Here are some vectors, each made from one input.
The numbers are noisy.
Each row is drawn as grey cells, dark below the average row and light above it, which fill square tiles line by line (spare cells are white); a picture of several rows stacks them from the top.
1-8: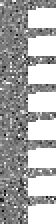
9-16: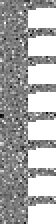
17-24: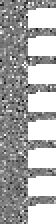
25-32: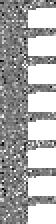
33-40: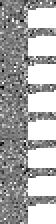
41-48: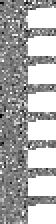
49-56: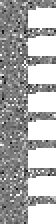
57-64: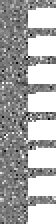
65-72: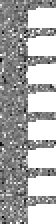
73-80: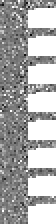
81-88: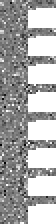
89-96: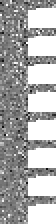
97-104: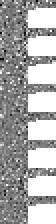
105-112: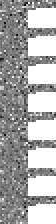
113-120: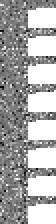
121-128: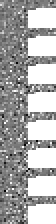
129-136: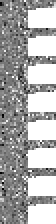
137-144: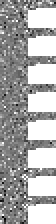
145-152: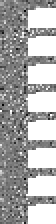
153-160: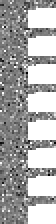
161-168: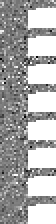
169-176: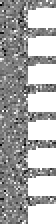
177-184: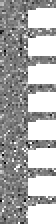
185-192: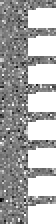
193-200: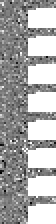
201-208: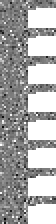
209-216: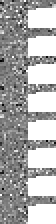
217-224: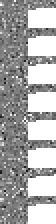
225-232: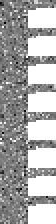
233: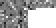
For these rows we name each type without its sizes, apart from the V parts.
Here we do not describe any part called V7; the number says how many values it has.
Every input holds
a point on a line and a value of V7, together with either a fixed value, or a node of a tree.
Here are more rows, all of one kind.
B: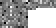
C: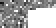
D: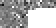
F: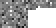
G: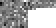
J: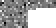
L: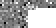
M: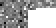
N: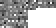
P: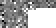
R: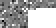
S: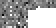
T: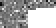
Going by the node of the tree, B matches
F, N and S.
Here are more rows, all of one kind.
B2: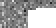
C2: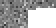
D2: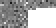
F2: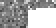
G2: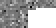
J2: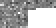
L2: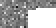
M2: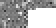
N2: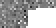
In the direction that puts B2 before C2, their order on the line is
M2, J2, B2, L2, C2, D2, G2, F2, N2.
